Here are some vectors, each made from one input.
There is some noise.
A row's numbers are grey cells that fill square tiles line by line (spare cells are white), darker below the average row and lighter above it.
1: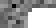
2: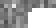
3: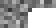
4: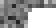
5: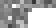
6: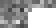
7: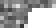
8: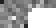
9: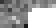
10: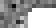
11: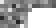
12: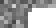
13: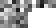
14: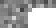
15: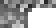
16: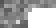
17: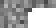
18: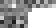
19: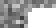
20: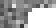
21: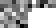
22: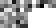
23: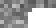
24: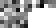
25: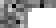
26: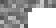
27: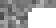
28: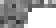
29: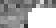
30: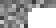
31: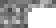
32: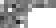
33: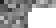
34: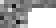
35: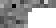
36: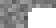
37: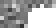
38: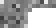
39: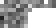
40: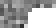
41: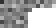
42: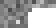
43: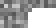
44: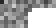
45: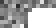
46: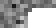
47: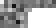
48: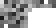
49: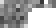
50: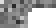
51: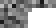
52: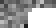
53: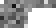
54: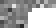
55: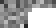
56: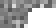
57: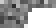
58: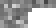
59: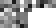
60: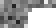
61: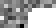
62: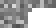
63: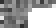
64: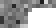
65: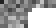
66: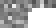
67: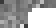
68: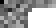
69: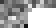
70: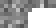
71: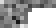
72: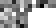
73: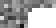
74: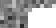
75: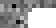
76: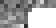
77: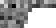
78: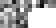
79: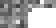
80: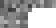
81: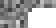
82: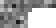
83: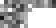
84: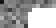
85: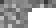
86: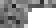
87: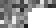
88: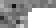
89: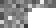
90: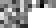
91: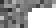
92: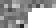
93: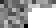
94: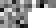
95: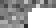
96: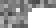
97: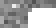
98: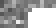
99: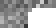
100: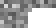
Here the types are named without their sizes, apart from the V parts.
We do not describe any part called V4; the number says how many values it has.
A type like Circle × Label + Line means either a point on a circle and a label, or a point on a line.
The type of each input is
List(Bool × V4).
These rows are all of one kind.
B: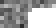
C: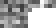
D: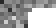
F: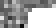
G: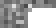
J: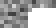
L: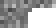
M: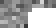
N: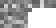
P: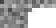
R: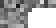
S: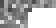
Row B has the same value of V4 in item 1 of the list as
D, L and P.
